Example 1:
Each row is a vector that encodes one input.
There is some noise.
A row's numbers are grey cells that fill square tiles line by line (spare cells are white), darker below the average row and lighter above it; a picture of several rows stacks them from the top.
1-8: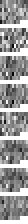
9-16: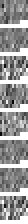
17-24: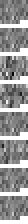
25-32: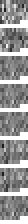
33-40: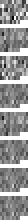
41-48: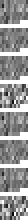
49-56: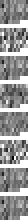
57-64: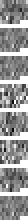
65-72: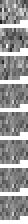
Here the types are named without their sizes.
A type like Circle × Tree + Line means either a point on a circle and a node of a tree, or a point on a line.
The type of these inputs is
Bool × Bool × Bool.
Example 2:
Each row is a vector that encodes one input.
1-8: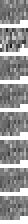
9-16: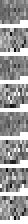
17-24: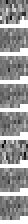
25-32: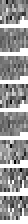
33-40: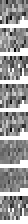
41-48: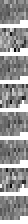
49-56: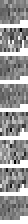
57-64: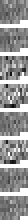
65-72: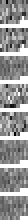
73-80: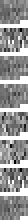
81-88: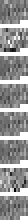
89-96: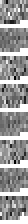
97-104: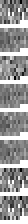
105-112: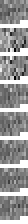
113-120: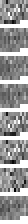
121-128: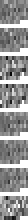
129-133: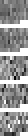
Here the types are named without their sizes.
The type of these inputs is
Label.
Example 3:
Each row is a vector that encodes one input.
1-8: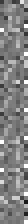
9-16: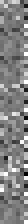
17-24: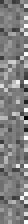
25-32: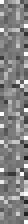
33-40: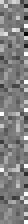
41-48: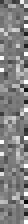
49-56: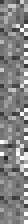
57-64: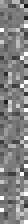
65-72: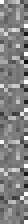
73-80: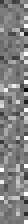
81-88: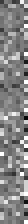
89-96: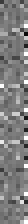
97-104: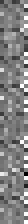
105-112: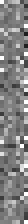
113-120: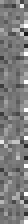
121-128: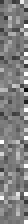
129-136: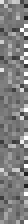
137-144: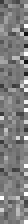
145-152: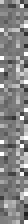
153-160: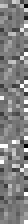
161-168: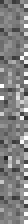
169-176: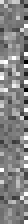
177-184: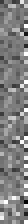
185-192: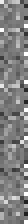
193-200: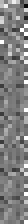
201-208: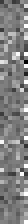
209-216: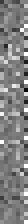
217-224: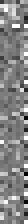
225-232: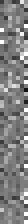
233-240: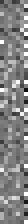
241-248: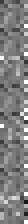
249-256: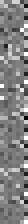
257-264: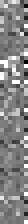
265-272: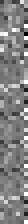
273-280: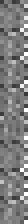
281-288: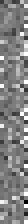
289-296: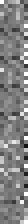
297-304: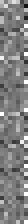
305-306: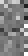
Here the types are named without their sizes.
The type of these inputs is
Line.
